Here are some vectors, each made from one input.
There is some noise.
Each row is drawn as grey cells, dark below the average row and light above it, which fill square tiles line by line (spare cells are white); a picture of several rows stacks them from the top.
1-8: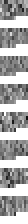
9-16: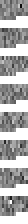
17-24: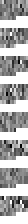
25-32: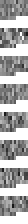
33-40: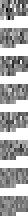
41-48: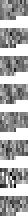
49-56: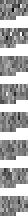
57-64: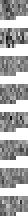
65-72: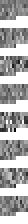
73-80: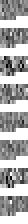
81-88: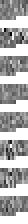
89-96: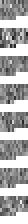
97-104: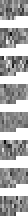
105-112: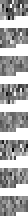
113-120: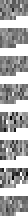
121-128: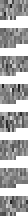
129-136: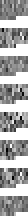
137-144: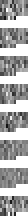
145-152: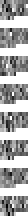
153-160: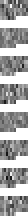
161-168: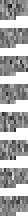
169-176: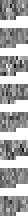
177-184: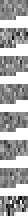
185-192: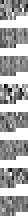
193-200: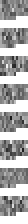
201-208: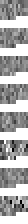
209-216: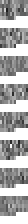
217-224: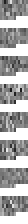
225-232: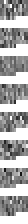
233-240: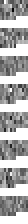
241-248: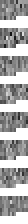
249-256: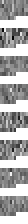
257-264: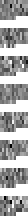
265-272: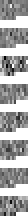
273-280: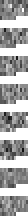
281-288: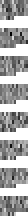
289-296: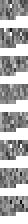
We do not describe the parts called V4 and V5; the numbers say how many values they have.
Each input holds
a point on a 9-point line and a value of V5, together with either a point on a 10-point line, or a value of V4.
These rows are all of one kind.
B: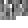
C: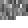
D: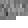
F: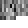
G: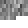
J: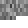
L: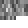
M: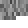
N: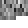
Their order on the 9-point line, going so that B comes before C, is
B, F, N, C, J, M, G, L, D.
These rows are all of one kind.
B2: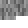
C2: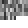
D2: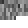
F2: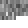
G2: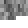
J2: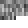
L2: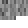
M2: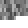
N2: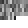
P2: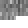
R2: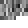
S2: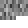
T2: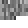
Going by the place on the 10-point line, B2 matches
C2, S2 and T2.
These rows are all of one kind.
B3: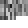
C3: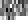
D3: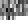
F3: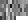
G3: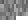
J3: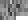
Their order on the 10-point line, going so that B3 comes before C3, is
G3, B3, J3, F3, D3, C3.
